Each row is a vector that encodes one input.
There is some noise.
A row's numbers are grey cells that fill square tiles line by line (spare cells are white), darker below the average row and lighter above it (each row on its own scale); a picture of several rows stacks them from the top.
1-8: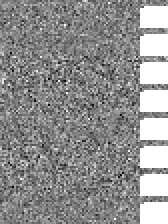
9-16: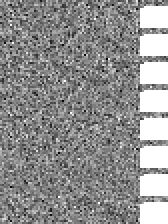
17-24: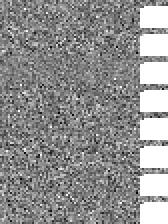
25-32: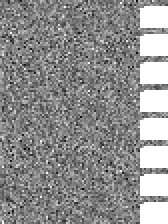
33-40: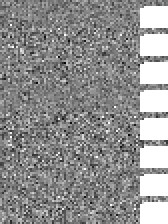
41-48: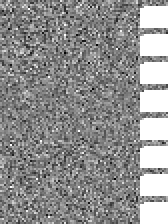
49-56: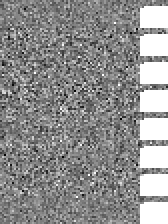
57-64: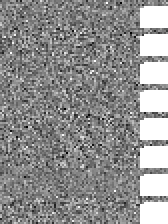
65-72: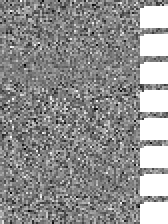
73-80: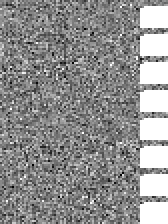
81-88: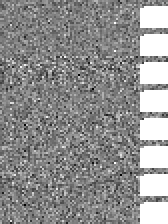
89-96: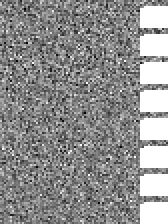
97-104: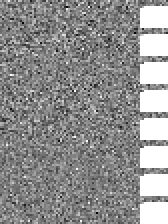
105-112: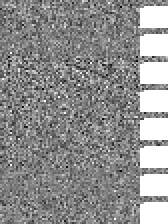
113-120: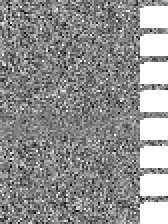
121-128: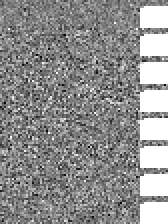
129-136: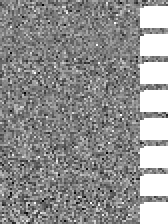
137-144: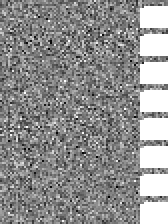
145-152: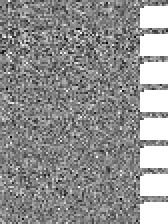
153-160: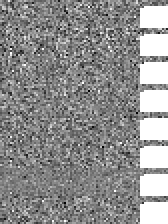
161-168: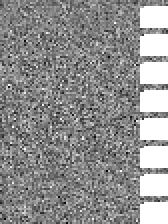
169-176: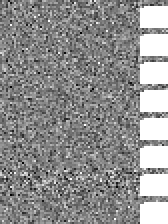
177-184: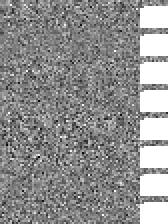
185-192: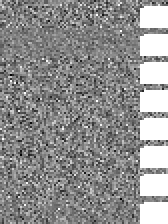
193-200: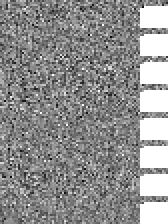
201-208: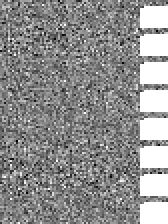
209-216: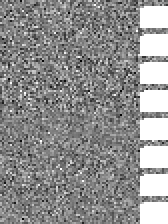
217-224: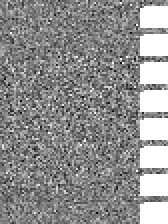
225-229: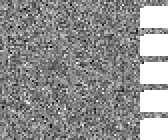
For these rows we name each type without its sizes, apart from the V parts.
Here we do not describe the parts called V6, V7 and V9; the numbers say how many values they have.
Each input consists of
four true/false values and a value of V9, together with either two labels and a value of V7, or a value of V6.
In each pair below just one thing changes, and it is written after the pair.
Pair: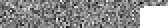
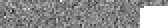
one of the two labels
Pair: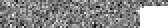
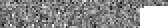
the value of V7
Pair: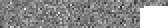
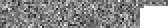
one of the four true/false values
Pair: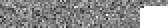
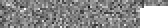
the value of V9
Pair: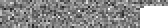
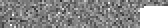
the value of V9
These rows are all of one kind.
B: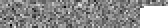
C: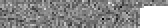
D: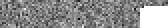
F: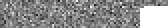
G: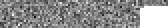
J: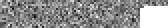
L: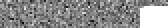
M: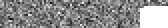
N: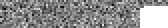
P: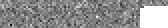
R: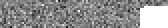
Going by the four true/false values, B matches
C, G, M and R.
